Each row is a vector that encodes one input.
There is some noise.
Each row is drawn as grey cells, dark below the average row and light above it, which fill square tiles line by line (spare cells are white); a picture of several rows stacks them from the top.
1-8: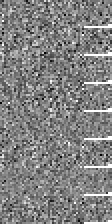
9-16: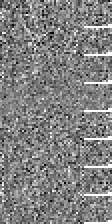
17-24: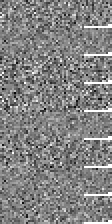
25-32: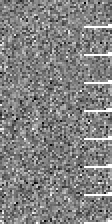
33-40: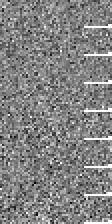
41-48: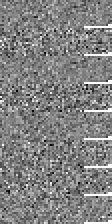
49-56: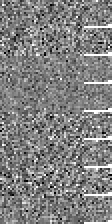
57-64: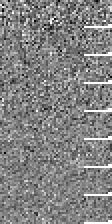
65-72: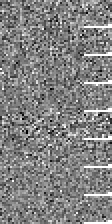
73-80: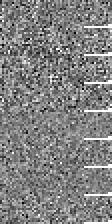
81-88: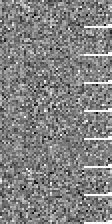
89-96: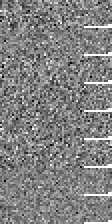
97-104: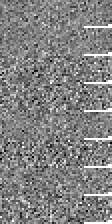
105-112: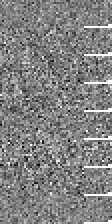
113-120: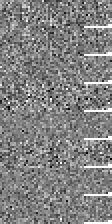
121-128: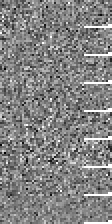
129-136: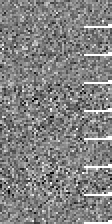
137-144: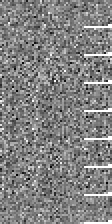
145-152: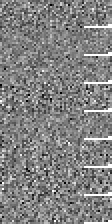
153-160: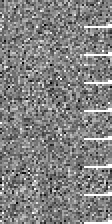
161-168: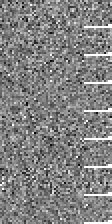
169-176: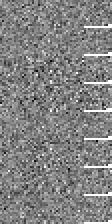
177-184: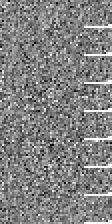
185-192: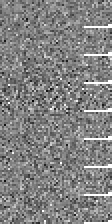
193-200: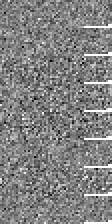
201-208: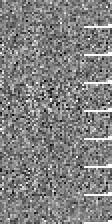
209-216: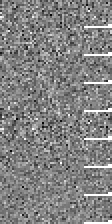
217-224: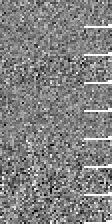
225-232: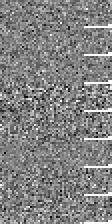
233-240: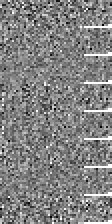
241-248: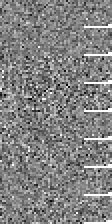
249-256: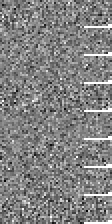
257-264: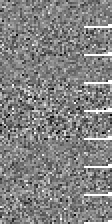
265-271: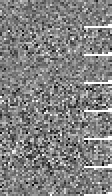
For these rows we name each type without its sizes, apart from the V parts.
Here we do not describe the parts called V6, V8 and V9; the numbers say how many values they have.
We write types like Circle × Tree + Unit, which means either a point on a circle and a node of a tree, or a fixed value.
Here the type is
Bool × V9 + Line × (Line + V6 × V8).
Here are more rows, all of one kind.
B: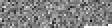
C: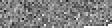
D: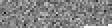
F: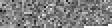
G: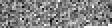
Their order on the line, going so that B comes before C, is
B, F, C, G, D.
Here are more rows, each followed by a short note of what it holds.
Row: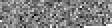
a true/false value and a value of V9
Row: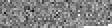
a point on a line, a value of V6 and a value of V8
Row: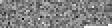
a point on a line, a value of V6 and a value of V8
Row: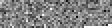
a point on a line, a value of V6 and a value of V8
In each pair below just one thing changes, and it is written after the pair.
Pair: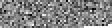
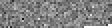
the place on the line
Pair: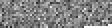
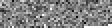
the value of V8
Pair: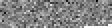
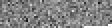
the place on the line
